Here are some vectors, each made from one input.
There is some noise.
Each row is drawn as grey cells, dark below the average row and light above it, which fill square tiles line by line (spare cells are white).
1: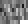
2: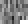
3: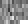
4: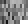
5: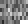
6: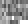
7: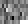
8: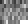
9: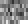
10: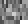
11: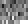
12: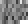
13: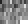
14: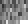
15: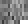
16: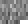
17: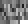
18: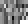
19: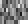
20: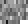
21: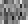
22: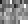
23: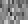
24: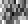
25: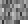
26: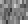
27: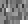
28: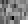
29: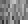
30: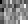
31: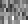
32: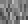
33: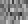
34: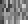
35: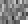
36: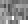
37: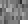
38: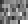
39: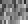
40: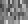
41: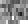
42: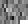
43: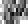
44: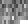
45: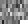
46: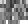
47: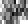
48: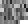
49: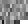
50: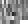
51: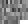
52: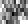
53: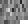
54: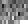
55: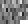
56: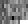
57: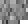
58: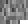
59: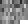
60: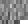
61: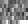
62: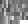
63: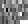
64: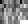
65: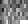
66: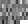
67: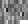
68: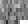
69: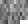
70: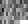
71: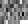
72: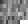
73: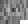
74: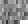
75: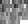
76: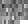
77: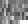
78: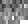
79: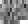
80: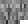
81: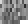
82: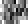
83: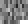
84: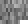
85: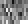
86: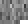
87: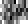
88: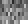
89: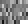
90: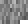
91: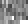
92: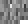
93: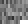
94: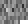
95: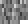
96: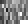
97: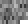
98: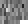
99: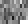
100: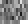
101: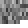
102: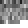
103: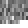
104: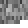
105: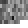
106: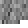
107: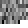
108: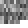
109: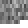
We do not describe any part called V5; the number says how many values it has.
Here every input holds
a list of up to two items, each a true/false value and a value of V5.
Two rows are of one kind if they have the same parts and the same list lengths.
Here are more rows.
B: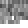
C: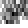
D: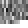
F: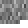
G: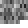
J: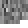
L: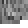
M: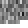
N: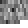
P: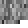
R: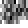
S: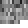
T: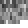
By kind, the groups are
B, D, M, S, T
C, R
F, G, J, L, N, P

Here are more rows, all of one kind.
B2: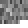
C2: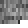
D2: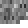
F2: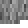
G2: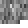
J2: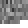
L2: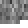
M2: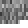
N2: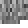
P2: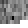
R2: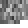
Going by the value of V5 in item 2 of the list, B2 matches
M2 and P2.
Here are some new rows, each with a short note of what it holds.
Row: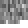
a list of one item
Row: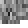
a list of two items
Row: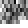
the empty list
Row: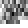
the empty list
